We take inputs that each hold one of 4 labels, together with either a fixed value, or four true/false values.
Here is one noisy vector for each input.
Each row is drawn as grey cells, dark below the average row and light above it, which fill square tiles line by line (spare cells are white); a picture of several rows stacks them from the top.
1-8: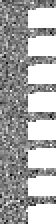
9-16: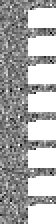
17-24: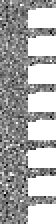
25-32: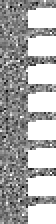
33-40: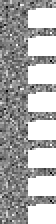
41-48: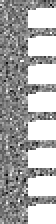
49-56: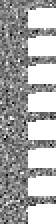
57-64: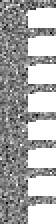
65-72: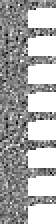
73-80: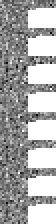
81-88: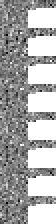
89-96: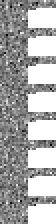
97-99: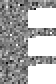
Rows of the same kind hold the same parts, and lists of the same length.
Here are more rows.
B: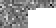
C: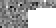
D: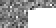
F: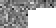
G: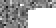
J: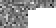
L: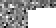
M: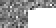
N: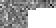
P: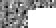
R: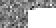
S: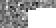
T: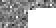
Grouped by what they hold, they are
B, C, D, F, G, J, M, N, R, S, T
L, P

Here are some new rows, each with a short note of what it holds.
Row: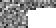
one of 4 labels
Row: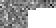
one of 4 labels and four true/false values
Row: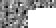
one of 4 labels
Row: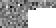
one of 4 labels and four true/false values
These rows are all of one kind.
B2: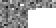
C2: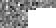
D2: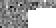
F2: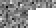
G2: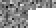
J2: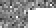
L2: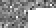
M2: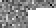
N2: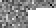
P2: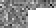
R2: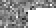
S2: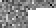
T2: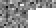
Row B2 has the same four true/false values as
M2, N2 and S2.
